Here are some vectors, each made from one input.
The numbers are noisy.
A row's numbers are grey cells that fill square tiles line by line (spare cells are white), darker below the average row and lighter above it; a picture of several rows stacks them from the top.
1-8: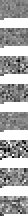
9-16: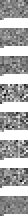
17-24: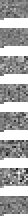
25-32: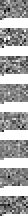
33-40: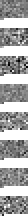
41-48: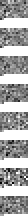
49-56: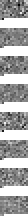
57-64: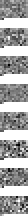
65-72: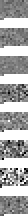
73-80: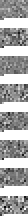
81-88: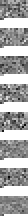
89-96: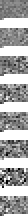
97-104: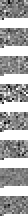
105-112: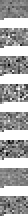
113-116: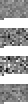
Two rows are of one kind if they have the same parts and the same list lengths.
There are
3 kinds of row.
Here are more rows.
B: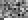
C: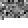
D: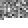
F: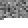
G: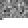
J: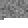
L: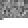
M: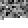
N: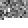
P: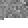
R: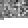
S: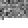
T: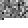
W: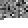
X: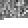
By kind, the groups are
B, G, L, M, X
C, F, J, P, R, S, W
D, N, T

